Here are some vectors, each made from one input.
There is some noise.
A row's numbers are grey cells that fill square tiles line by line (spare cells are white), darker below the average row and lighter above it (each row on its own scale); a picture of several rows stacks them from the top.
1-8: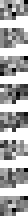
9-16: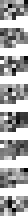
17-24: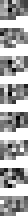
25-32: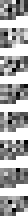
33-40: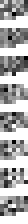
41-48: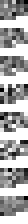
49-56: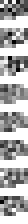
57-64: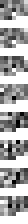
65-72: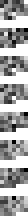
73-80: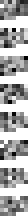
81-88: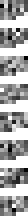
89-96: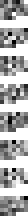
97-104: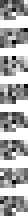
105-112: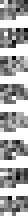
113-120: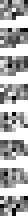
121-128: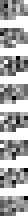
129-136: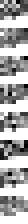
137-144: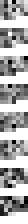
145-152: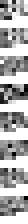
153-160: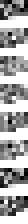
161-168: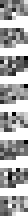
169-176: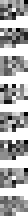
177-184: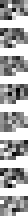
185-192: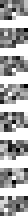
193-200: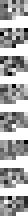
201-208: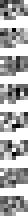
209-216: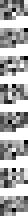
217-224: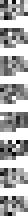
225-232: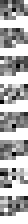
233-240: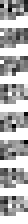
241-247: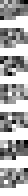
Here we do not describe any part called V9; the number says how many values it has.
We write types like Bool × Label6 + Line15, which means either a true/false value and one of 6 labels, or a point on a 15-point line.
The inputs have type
List2(Bool × Line5 × V9).
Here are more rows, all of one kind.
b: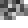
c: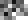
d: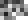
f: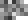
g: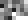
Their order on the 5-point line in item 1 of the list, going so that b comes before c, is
g, f, b, c, d.
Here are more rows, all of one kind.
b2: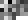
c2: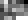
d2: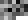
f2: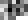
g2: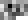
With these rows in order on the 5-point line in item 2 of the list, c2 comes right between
b2 and d2.
